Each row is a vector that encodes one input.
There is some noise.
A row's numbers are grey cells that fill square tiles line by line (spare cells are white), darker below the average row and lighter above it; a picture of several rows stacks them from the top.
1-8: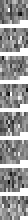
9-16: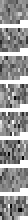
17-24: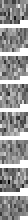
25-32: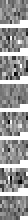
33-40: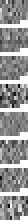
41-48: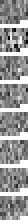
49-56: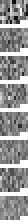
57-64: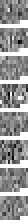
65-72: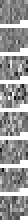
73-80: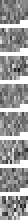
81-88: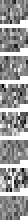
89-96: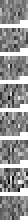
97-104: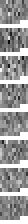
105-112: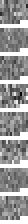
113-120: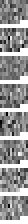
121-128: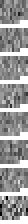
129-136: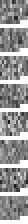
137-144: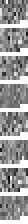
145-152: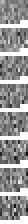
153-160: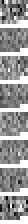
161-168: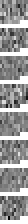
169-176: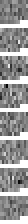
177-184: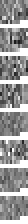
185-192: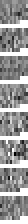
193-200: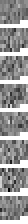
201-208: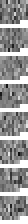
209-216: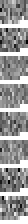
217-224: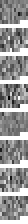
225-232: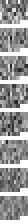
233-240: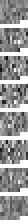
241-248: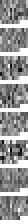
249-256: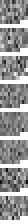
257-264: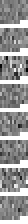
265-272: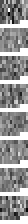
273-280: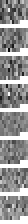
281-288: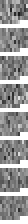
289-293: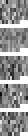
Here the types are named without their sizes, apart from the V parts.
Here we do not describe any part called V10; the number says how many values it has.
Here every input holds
either a point on a line, a node of a tree and a true/false value, or two values of V10.
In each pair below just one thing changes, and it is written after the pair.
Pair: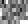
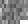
the true/false value
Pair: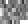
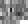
the place on the line
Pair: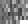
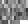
the true/false value
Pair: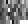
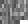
the place on the line
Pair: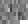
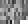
the node of the tree
